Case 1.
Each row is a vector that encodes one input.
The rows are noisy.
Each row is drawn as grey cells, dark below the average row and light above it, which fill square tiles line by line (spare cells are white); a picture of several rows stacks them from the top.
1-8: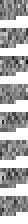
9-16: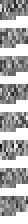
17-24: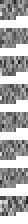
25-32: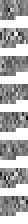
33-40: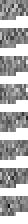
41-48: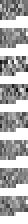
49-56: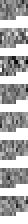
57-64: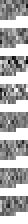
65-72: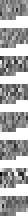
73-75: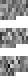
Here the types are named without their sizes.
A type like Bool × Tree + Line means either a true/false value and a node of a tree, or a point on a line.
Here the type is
Bool × Circle.
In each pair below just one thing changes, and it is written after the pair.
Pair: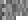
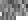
the true/false value
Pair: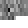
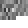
the place on the circle
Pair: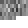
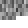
the true/false value
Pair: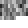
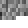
the place on the circle
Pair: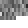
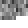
the place on the circle
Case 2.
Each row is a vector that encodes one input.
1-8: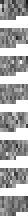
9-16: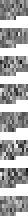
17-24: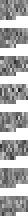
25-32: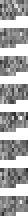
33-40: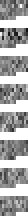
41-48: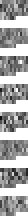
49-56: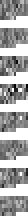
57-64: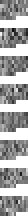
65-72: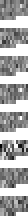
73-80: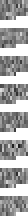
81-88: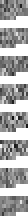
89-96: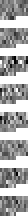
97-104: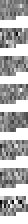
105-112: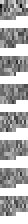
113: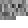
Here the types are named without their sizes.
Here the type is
Circle × Label.
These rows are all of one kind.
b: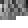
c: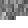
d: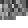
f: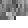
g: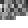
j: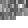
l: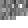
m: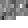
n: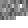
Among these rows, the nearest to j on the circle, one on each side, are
c and g.
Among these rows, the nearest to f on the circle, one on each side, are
d and m.
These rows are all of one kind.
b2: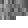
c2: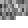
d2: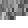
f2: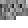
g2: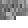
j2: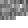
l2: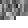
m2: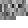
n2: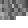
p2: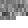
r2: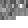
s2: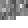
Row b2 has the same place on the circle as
f2, g2, m2 and s2.
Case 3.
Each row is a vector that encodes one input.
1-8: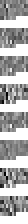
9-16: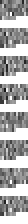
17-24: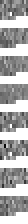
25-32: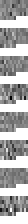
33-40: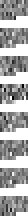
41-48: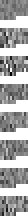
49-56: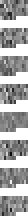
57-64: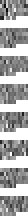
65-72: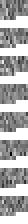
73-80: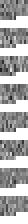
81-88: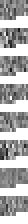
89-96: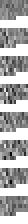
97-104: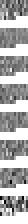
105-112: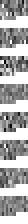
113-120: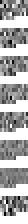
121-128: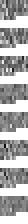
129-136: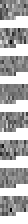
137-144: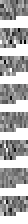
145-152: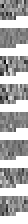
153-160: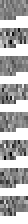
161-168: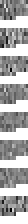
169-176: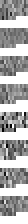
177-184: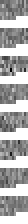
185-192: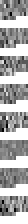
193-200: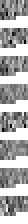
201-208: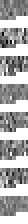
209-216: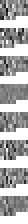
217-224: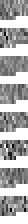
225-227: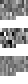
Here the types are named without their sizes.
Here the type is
Bool × Bool × Bool × Bool × Bool × Label.
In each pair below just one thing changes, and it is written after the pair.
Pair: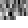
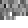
the label
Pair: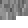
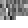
one of the five true/false values
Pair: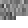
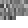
the label
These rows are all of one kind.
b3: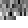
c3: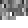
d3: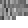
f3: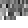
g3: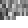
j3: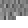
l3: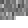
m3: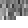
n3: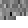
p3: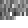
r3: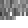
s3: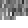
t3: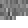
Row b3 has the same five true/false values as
f3 and m3.
